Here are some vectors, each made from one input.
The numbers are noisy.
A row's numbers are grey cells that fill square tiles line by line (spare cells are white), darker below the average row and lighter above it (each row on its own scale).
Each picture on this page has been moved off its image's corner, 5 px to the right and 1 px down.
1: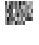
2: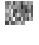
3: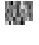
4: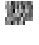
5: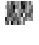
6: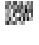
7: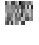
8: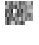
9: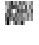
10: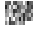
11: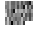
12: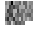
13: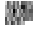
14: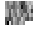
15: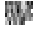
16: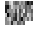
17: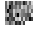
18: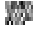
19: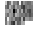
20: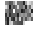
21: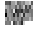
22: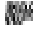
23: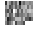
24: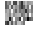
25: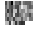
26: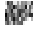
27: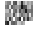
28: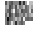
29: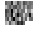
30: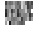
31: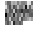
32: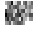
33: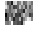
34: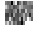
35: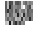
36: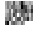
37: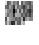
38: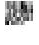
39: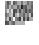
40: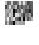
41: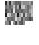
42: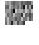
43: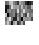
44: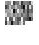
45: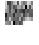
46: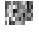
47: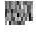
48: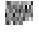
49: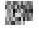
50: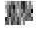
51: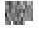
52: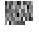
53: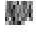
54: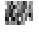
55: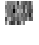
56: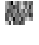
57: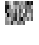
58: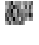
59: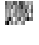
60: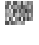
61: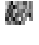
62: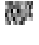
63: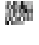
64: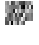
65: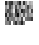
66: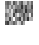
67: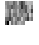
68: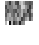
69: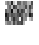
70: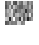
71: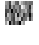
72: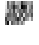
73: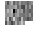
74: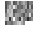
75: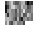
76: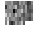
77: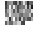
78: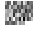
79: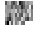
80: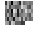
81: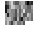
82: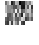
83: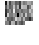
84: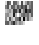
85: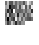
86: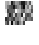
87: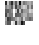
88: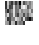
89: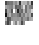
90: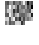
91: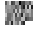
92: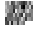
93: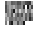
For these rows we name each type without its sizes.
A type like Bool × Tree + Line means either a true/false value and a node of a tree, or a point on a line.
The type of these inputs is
List(Bool × Line).
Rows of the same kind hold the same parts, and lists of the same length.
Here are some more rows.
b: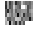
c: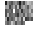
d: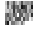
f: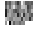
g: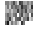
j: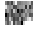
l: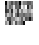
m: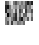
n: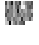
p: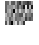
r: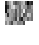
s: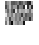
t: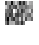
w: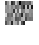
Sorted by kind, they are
b, c, f, j, l, n, t
d, g, p, s, w
m, r

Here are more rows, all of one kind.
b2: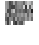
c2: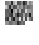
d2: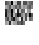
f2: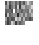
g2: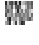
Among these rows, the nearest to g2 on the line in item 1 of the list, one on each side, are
b2 and f2.
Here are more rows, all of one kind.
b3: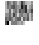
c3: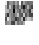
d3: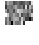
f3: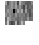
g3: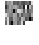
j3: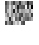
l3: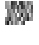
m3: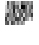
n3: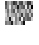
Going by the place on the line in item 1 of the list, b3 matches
f3, j3 and m3.
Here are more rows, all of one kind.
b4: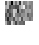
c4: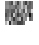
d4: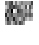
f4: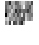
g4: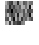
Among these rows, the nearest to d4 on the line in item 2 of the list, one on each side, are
b4 and c4.
